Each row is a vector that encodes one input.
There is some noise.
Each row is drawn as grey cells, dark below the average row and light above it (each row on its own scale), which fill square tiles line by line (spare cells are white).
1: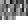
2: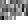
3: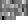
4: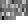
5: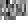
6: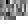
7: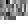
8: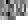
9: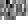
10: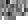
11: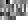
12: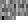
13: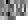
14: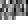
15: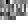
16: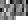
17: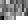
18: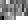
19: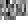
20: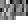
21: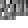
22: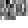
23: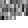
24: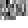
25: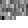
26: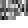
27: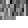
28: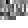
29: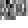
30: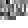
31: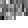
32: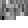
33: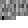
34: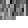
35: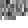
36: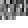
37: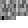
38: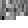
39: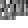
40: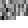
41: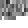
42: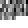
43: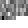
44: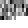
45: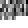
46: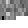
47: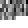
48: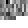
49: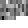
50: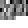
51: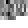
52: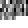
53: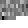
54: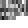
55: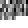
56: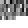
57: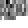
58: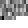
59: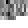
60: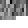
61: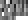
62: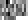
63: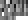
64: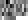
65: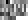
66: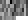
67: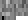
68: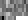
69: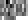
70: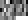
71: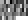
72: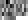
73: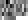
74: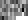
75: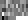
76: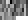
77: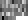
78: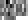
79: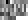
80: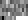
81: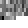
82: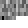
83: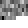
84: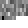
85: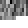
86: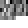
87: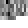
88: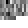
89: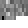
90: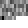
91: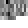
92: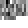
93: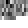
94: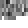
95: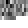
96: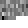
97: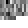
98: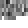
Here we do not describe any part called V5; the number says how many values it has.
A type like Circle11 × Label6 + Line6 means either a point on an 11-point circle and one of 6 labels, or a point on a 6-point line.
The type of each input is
Line7 + (Tree7 + Unit) × V5.
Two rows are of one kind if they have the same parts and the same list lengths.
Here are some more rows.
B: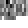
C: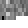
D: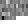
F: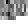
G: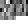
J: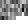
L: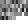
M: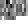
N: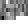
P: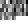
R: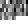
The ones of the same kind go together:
B, F, M
C, D, J, L, N
G, P, R

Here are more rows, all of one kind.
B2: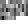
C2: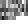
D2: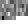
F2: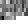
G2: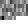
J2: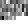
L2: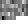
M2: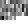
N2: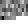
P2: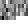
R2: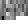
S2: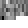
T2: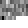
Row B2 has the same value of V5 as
C2, P2, R2 and S2.
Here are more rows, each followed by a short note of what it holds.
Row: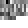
a point on a 7-point line
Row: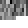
a value of V5
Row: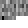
a node of a 7-node tree and a value of V5
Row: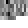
a point on a 7-point line
